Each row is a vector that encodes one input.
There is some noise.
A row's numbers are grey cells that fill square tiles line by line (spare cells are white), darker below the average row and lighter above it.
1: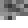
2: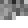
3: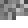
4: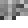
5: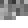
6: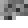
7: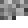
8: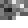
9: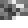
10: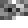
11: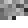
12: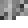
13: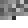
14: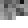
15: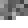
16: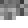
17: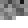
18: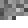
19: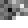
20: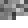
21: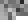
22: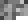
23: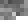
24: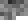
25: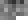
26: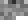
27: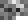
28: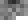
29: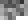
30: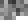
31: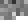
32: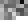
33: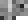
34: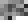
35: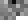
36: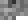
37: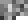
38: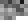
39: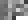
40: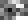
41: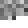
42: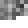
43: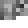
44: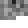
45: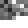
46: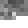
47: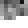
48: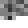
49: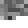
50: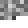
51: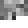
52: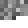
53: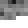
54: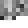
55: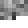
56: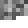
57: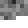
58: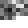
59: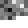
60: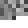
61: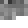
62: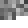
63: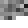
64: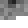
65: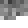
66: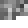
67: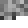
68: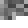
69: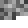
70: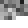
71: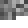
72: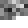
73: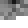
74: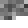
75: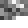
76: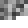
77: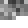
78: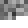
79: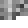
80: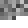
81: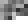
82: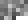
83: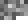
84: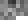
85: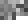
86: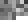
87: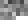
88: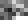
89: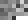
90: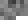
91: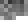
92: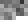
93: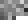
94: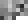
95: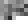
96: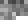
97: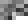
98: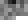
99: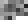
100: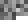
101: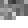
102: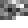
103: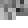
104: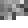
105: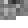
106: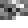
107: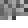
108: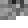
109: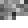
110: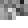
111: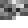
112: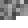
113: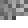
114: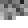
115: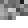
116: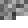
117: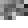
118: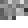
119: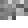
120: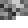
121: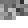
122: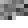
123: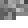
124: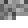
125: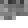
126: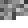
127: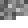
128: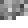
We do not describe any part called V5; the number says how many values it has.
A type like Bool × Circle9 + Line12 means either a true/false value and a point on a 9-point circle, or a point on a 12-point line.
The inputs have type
Bool × (Line4 + V5).
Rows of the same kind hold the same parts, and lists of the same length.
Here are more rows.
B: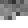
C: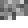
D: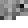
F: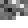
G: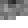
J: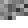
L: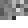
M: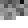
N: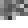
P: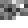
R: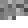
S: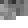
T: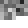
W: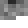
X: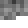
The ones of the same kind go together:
B, F, G, J, M, N, P, S, T, W, X
C, D, L, R

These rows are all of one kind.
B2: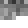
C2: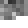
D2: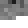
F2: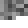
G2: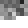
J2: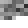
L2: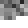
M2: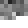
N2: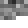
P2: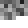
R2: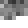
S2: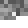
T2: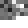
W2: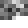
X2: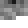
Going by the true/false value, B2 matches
J2, N2, S2 and W2.
